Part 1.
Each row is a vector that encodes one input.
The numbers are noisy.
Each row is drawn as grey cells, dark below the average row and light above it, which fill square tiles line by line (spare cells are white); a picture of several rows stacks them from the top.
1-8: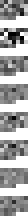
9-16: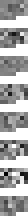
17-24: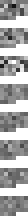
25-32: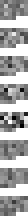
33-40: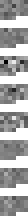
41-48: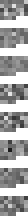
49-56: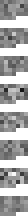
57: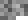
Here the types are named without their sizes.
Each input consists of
a point on a line.
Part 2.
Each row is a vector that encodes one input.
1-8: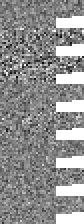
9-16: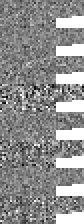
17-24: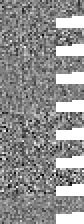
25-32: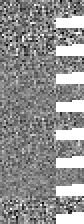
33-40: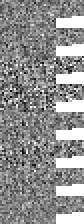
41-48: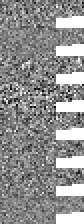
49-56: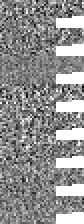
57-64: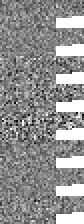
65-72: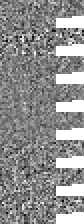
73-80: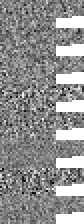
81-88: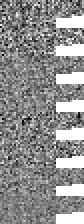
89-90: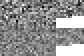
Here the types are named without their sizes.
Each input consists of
a point on a circle.
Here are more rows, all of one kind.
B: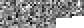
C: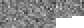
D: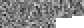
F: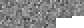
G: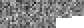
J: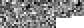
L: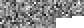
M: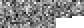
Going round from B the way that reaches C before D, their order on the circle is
B, C, M, L, J, F, G, D.
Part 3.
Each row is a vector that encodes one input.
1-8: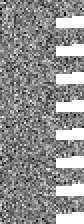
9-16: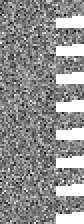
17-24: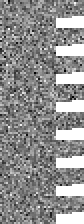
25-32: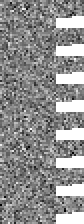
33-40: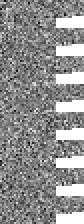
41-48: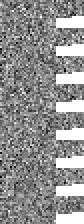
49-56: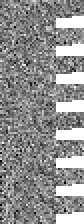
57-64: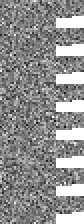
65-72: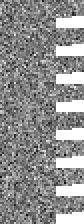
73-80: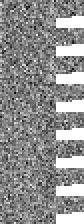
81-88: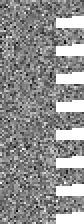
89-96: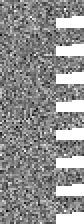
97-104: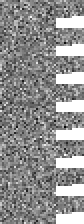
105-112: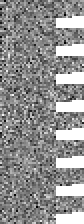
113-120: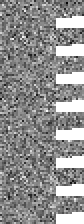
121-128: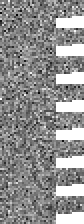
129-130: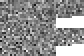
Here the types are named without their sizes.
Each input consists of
a point on a line.
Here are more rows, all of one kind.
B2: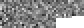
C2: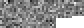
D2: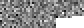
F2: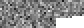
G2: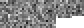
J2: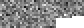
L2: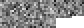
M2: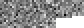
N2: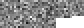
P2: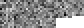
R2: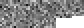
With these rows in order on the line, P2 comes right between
D2 and M2.
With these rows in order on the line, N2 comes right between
G2 and R2.
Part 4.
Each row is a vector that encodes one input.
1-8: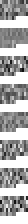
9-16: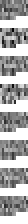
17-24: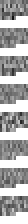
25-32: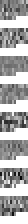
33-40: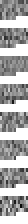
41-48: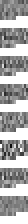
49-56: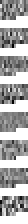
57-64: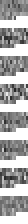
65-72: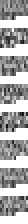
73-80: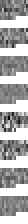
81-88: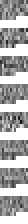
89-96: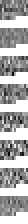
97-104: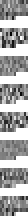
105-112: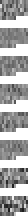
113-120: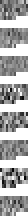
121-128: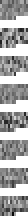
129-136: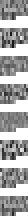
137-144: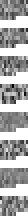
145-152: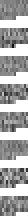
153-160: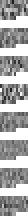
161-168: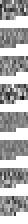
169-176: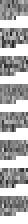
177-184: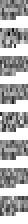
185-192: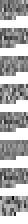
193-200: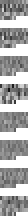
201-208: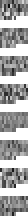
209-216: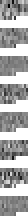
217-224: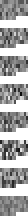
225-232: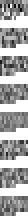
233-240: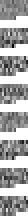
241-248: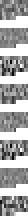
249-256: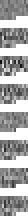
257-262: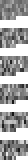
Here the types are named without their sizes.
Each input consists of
a point on a line.
